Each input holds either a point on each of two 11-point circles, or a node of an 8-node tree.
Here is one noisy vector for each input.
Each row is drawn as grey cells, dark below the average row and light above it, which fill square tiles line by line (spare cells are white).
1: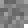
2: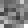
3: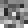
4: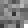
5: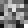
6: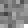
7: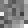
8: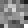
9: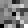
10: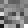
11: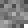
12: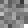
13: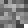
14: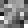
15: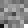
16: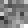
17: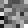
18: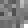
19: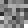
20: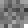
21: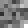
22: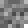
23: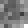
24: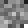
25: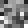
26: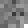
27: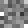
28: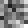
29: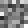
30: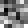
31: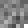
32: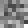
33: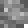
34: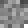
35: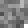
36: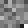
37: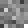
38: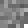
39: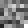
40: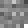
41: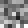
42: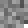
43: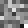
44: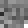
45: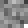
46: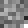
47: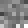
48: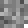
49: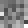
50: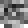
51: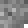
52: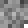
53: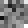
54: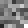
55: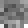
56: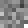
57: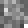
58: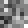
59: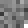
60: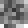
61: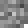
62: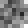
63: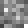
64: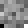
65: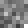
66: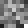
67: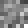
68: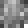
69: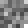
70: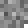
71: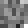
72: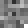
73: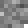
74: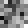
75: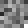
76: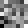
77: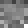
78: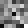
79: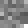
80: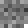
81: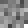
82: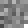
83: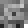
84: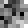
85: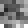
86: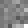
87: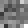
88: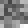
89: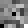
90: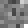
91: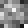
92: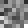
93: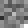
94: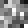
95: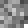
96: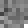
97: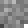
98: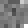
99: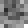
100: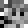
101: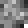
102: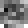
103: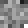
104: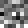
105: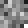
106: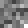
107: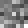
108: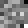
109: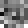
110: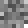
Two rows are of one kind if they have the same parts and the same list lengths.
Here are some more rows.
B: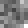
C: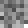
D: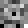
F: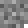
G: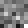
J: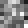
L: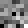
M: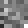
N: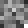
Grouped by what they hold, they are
B, D, G, L, N
C, F, J, M

